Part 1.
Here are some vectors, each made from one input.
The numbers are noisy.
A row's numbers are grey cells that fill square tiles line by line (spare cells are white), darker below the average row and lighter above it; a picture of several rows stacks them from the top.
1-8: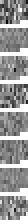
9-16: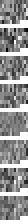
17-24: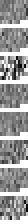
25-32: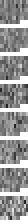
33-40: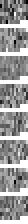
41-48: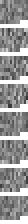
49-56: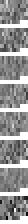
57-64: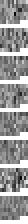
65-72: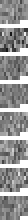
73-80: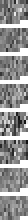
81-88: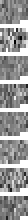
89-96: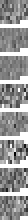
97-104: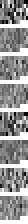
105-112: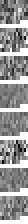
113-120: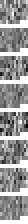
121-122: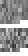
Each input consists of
one of 7 labels.
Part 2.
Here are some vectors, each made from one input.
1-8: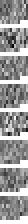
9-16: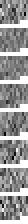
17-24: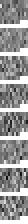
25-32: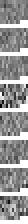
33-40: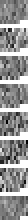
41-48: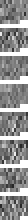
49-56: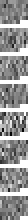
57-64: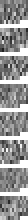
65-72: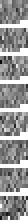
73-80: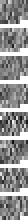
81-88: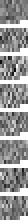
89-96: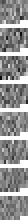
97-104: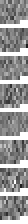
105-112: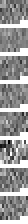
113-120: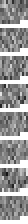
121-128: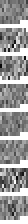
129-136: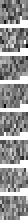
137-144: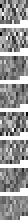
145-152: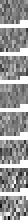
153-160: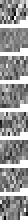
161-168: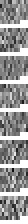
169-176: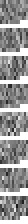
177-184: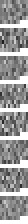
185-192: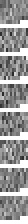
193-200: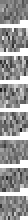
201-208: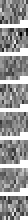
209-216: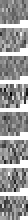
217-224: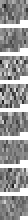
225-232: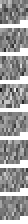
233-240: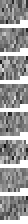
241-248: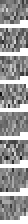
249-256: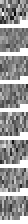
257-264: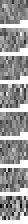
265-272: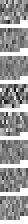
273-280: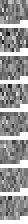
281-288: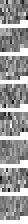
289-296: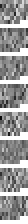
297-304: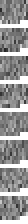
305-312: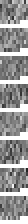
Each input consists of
three true/false values.
